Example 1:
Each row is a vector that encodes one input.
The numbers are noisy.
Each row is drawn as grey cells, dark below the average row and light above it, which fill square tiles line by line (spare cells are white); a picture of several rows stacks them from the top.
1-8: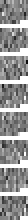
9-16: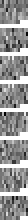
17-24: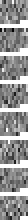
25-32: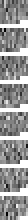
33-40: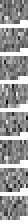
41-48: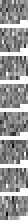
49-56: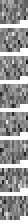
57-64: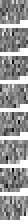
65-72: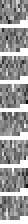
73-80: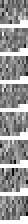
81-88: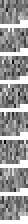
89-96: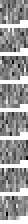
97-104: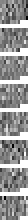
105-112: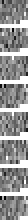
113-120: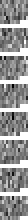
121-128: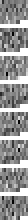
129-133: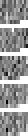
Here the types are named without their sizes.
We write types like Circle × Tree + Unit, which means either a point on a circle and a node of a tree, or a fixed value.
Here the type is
(Label + Tree) × Tree.
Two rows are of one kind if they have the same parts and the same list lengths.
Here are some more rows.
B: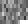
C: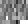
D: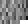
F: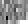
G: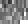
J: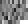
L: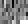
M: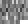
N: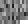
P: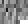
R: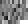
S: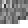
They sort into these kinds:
B, D, F, J, N, R, S
C, G, L, M, P

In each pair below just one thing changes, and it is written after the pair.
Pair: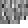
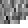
the node of the tree
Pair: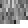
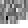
the label
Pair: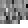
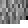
the label
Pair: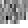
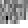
the node of the tree
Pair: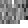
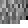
the node of the tree
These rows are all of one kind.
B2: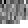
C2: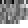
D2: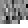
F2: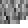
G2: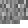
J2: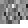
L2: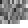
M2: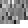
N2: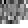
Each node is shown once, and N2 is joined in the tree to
J2.
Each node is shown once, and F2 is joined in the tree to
C2 and D2.
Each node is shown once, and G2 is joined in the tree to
B2, L2 and M2.
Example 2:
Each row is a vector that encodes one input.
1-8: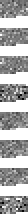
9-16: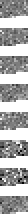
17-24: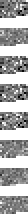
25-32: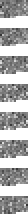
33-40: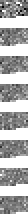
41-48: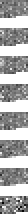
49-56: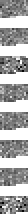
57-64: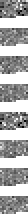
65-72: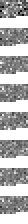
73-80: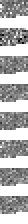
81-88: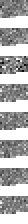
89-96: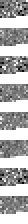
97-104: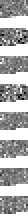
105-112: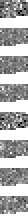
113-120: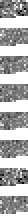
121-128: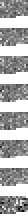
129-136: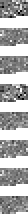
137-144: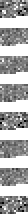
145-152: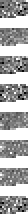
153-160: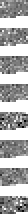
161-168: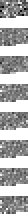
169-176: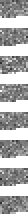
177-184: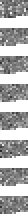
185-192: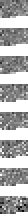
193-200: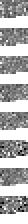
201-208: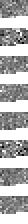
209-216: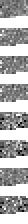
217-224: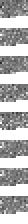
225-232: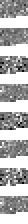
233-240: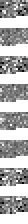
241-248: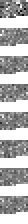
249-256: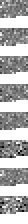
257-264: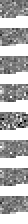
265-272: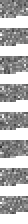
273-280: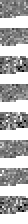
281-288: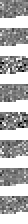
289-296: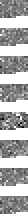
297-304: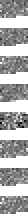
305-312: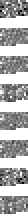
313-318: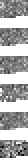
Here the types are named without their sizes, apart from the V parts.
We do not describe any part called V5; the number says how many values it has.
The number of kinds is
2.
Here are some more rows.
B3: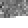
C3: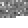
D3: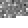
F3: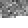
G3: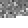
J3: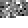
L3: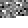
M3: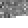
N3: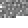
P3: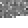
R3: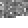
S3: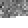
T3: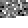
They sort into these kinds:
B3, C3, D3, F3, G3, M3, N3, P3, R3, S3
J3, L3, T3

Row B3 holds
a point on a circle.
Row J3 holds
a true/false value and a value of V5.
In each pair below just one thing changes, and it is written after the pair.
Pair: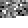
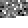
the value of V5
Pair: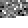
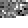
the value of V5
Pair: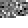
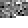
the value of V5
